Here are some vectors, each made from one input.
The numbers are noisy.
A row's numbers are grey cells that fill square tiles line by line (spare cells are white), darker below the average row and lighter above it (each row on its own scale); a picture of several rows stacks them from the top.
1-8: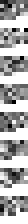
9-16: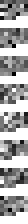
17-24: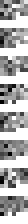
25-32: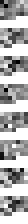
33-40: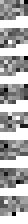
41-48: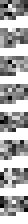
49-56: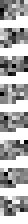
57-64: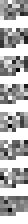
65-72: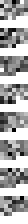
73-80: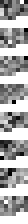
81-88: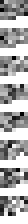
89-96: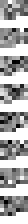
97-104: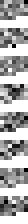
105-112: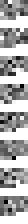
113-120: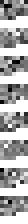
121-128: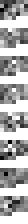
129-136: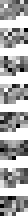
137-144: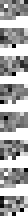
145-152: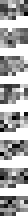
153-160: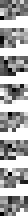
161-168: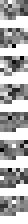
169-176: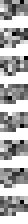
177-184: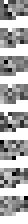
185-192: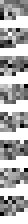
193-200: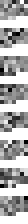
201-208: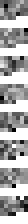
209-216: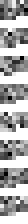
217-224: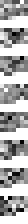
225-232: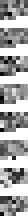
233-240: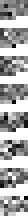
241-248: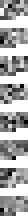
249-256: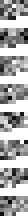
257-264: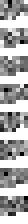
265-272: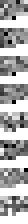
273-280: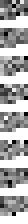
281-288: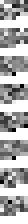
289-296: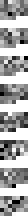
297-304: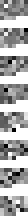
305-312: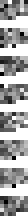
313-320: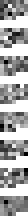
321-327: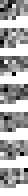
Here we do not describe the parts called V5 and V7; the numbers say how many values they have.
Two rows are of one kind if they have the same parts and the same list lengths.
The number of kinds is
3.
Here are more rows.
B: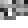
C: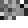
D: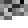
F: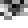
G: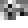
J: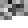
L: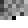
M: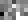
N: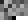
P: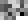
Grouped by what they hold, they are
B, G, L, M, N, P
C
D, F, J

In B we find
one of 9 labels and four true/false values.
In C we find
one of 9 labels and a value of V7.
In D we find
a value of V5.
